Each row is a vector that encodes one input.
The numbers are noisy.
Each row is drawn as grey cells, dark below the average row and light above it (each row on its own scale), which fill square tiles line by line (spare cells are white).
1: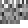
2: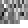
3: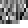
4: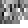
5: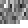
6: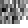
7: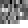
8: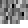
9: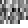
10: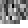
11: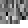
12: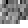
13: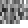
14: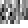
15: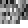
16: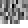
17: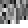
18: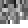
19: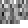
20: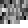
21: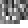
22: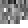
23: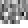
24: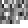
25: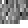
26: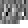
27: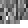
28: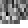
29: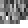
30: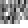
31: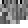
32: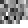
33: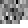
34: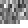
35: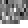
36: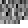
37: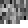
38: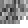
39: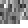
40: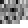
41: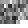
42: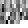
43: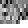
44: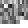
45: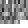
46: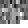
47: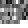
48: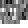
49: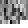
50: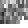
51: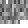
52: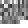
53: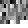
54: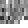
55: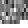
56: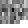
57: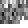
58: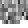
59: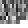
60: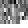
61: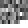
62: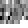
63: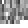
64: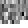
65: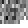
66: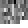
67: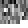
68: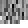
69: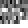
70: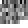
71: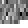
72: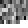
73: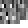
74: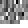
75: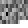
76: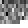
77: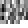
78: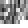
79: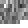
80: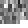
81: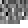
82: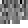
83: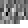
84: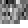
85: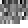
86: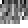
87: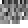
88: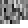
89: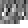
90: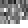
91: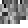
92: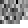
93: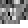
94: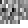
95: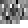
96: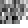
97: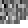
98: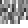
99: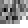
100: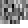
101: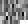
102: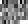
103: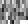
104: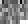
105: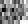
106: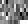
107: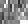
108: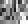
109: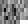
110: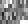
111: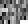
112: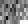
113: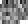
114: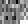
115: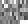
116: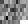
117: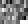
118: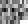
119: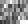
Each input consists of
a point on a 5-point line, together with either a point on a 5-point line, or a point on an 8-point line.
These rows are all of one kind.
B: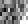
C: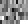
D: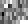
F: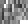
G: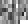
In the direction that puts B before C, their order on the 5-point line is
F, B, D, C, G.
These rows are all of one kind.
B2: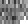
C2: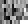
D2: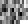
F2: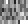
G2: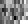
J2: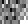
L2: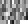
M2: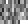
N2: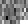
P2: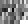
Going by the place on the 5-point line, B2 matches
F2, J2, M2 and N2.
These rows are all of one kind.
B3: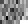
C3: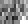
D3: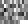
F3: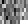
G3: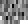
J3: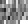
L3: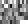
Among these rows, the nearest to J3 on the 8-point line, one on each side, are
C3 and D3.
